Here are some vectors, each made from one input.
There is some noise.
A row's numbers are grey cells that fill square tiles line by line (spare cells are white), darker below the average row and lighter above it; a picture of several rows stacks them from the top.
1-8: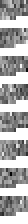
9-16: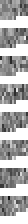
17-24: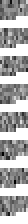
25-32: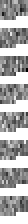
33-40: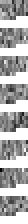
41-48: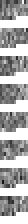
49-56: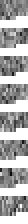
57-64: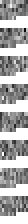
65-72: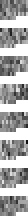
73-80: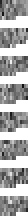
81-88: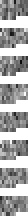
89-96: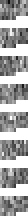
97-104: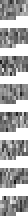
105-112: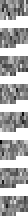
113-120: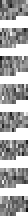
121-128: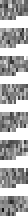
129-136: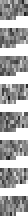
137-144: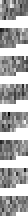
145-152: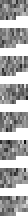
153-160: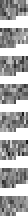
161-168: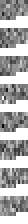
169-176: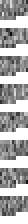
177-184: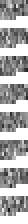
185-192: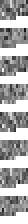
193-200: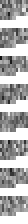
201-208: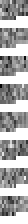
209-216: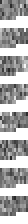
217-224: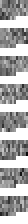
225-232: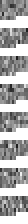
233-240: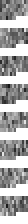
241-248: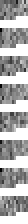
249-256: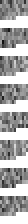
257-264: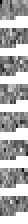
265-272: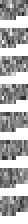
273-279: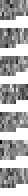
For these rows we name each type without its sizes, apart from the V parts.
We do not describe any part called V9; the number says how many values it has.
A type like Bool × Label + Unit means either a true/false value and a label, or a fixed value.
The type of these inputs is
Label × (Label + Line) × (Line + V9).
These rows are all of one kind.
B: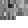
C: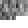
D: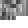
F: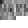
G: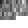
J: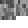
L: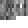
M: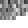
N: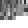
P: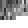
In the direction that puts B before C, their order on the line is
F, B, M, C, J, L, G, P, N, D.
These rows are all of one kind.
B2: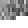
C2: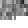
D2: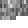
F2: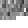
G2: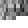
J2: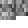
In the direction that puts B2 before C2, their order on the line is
D2, G2, B2, J2, F2, C2.
